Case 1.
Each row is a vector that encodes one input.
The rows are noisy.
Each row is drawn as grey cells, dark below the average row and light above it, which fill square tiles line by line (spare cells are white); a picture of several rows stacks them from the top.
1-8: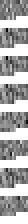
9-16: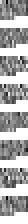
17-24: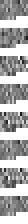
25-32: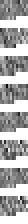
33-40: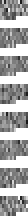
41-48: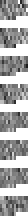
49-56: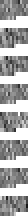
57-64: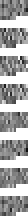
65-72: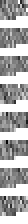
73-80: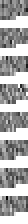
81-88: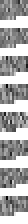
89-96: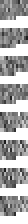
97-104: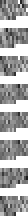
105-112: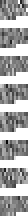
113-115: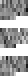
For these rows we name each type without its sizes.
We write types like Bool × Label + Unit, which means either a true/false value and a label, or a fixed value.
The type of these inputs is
Label + Line.
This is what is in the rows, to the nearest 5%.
About 30% of them hold a label. The rest hold a point on a line.
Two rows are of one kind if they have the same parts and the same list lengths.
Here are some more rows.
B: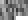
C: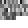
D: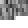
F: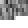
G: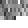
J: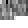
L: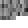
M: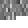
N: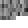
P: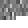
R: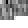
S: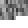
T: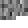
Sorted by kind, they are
B, D, F, J, L, M, N, P, R, S, T
C, G

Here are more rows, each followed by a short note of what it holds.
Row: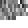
a label
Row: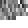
a label
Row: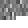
a point on a line
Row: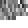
a label
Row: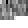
a point on a line
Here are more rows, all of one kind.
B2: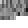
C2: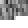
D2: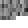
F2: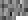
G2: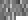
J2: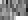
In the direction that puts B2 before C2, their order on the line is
G2, F2, D2, B2, J2, C2.
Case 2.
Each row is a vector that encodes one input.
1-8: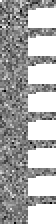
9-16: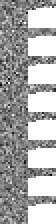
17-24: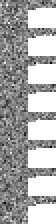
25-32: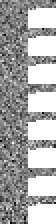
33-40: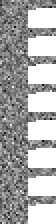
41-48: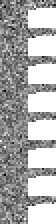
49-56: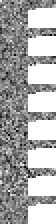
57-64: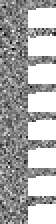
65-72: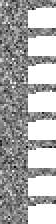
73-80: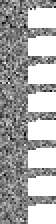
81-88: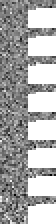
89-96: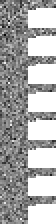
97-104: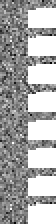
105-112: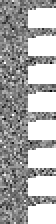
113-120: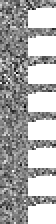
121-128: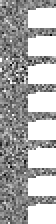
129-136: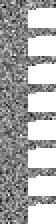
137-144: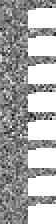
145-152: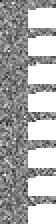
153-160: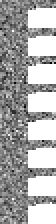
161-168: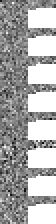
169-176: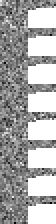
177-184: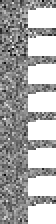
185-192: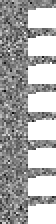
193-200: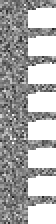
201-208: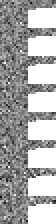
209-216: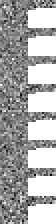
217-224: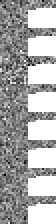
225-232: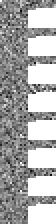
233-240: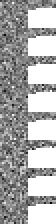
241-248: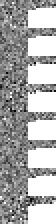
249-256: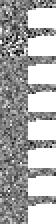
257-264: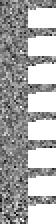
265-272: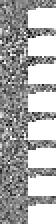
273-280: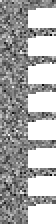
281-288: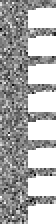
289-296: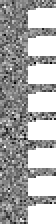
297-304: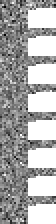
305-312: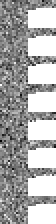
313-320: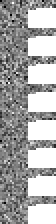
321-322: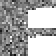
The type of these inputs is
Circle13 + Circle14.
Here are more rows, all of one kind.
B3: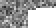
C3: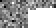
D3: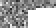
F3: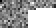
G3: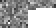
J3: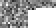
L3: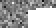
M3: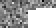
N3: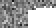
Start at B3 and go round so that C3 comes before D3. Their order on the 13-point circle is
B3, F3, G3, J3, N3, M3, L3, C3, D3.
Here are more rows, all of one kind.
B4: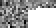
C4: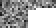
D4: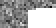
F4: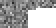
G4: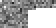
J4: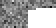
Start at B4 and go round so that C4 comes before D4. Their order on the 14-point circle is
B4, F4, C4, J4, G4, D4.
